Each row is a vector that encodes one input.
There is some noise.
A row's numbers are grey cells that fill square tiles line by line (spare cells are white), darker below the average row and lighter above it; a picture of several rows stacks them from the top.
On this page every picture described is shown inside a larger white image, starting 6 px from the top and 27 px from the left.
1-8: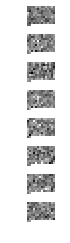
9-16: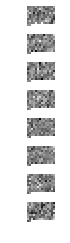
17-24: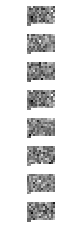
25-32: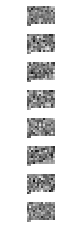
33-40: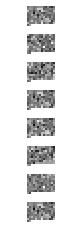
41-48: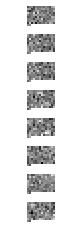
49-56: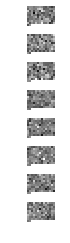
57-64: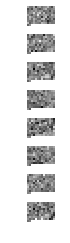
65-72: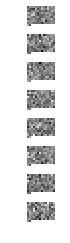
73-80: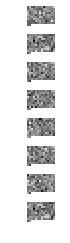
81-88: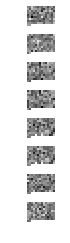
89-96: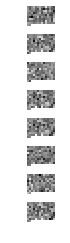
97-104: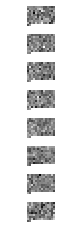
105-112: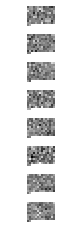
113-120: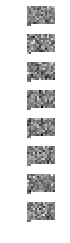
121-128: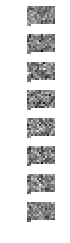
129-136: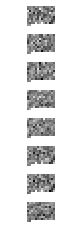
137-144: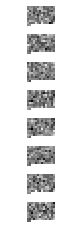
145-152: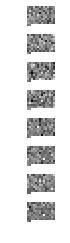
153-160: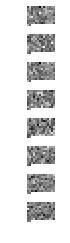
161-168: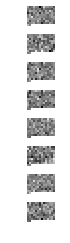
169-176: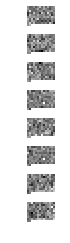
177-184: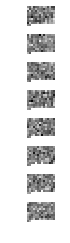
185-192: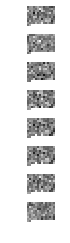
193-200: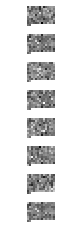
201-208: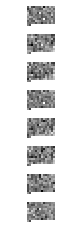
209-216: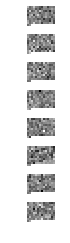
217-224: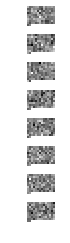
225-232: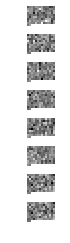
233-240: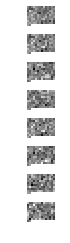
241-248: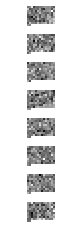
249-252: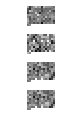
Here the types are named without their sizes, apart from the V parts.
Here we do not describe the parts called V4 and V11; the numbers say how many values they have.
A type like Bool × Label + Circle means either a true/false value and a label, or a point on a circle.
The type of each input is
Bool × Bool × Bool + Label + (Line + V4) × V11.
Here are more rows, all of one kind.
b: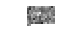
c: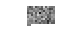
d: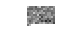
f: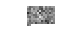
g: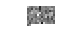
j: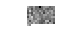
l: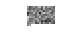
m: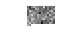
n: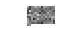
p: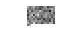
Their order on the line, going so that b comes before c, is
b, g, d, p, j, n, m, c, l, f.
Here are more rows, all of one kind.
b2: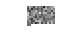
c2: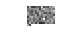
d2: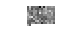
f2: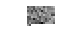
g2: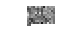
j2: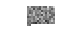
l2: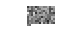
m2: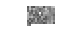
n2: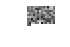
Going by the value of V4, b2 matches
d2, g2 and m2.
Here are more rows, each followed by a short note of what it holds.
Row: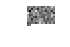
a value of V4 and a value of V11
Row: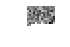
three true/false values
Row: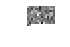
a point on a line and a value of V11
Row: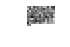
a label
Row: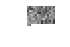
a point on a line and a value of V11
